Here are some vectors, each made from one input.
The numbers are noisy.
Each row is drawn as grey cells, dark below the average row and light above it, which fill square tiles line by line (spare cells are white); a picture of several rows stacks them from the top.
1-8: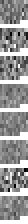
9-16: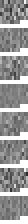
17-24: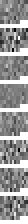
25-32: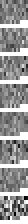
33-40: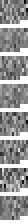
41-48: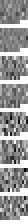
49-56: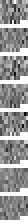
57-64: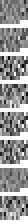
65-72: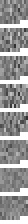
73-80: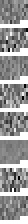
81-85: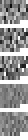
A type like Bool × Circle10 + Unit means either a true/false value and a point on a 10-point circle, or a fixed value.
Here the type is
Line4 × (Line4 + Tree9).
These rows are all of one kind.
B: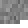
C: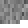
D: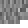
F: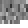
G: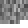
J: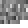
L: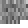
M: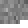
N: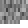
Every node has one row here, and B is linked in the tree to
C and L.
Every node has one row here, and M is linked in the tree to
C and J.
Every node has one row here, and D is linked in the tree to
F.
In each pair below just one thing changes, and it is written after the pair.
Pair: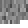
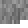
the node of the tree
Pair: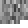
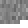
the node of the tree
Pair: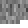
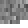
the node of the tree
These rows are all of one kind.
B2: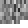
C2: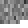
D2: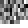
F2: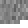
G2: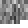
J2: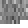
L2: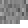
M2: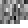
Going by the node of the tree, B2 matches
F2 and M2.
